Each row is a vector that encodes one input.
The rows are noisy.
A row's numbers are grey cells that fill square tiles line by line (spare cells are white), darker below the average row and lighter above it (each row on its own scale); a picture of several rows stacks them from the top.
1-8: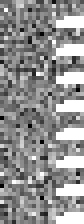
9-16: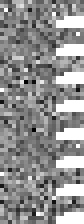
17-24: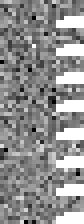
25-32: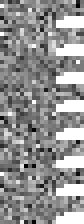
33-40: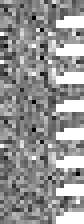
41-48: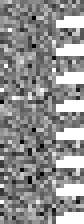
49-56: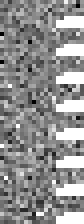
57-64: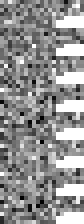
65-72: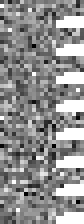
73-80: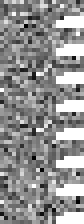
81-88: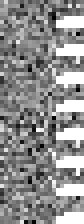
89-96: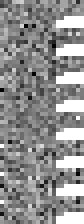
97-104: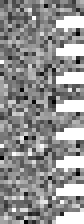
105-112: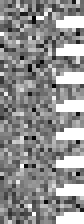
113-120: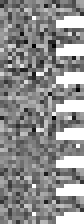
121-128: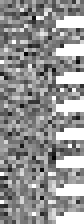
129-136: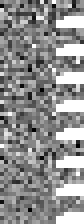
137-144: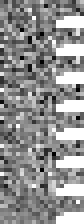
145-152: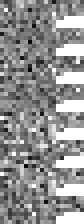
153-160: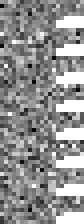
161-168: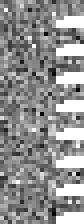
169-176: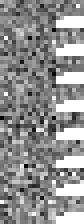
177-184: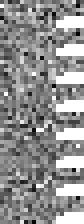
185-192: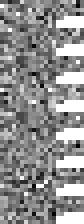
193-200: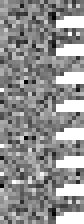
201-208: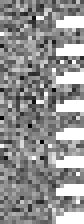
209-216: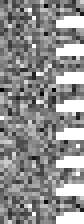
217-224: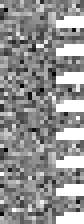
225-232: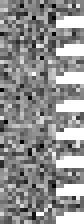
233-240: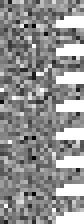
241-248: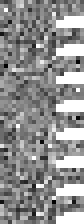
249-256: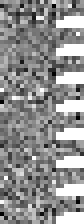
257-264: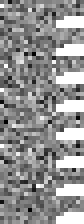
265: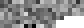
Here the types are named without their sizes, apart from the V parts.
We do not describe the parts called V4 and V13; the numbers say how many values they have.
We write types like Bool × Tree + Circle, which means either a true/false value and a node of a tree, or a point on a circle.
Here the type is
(Bool × Bool × Bool × Bool × V4 + Unit) × V13 + Line.
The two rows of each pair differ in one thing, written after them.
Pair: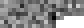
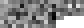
one of the four true/false values
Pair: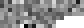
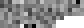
one of the four true/false values
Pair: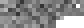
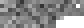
the value of V4
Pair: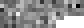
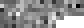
one of the four true/false values
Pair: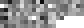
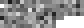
the value of V13
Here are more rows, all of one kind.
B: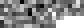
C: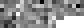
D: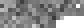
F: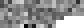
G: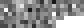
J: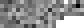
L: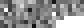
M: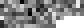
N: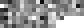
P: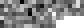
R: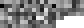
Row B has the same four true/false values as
J, L, N and P.
